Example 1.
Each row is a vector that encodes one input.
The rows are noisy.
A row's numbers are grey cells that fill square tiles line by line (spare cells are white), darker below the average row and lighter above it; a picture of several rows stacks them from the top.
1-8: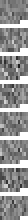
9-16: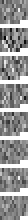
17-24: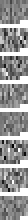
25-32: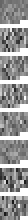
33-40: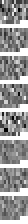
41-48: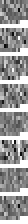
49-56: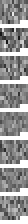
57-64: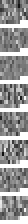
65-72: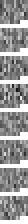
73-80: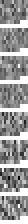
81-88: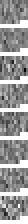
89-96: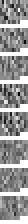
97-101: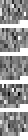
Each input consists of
two labels (each one of 10) and a true/false value.
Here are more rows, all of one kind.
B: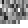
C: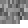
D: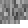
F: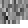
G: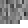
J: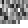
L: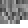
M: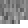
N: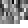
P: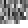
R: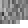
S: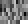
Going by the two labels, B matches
C, J, L and P.
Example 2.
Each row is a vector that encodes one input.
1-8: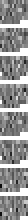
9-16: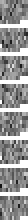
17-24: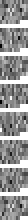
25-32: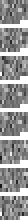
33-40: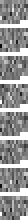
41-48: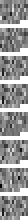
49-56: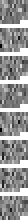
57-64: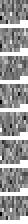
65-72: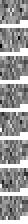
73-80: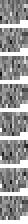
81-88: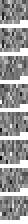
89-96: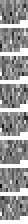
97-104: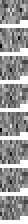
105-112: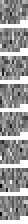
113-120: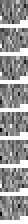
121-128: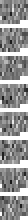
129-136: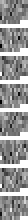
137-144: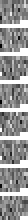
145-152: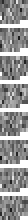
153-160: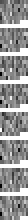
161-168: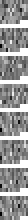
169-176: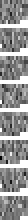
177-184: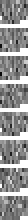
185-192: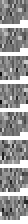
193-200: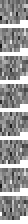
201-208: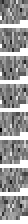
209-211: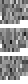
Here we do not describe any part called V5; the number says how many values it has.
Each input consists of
a true/false value, together with either a point on a 6-point line, or a value of V5.
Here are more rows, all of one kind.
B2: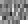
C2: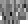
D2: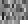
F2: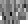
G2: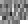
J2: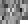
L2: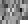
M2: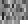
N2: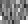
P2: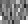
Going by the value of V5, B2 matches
G2, J2 and L2.
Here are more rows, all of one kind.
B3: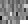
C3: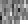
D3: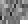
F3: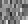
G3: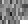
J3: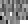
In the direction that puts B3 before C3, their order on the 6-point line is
J3, B3, D3, C3, F3, G3.
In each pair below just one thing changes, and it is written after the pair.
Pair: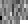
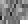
the true/false value
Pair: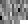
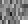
the true/false value
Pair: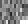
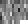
the true/false value
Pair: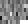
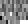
the place on the 6-point line
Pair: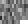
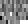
the true/false value
